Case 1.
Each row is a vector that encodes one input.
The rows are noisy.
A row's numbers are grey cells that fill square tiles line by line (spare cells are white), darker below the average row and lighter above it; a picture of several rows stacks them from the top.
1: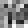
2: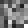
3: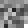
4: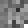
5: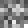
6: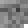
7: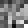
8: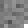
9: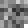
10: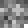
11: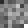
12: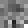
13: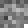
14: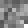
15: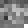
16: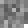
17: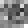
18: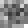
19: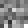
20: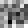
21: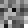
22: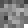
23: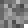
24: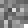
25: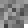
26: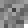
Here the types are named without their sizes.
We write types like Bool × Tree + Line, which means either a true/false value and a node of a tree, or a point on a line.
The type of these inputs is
Line.
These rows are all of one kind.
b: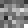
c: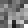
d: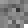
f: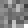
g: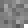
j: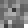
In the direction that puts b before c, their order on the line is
j, f, b, g, d, c.
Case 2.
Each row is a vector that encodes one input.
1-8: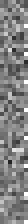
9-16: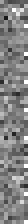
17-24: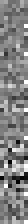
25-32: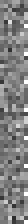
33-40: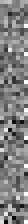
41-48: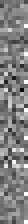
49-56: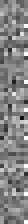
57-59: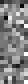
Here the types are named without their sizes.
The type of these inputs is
Line.
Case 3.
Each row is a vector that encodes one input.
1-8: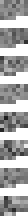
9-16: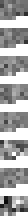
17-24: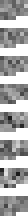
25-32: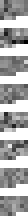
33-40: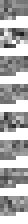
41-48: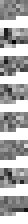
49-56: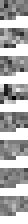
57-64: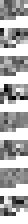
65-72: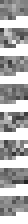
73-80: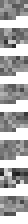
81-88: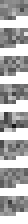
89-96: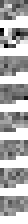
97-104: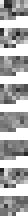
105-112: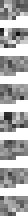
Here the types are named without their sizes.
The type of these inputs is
Label.
